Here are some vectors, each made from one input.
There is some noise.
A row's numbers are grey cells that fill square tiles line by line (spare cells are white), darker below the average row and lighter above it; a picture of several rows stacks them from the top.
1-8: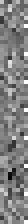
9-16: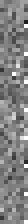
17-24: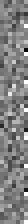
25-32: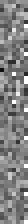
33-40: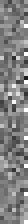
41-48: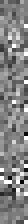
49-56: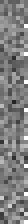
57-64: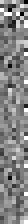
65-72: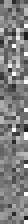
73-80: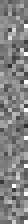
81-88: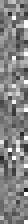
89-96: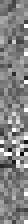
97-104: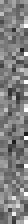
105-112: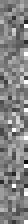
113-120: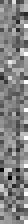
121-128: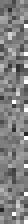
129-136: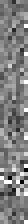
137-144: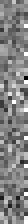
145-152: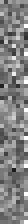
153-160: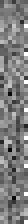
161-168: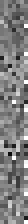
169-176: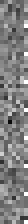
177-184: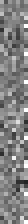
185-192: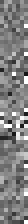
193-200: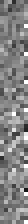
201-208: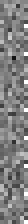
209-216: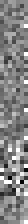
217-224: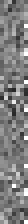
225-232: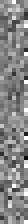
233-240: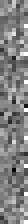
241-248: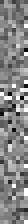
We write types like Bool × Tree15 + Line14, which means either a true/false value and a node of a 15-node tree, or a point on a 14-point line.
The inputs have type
List3(Bool × Line6).
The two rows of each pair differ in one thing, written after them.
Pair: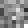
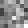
the place on the 6-point line in item 1 of the list
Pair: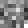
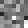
the place on the 6-point line in item 1 of the list
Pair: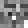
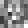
the place on the 6-point line in item 1 of the list
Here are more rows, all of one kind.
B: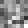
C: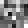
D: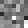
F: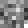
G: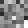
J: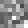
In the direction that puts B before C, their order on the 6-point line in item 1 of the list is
B, D, J, G, C, F.
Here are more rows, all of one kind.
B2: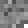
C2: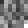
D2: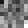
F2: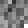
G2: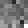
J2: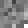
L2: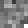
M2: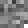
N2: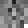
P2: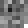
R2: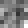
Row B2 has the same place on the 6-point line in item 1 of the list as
F2, J2 and R2.
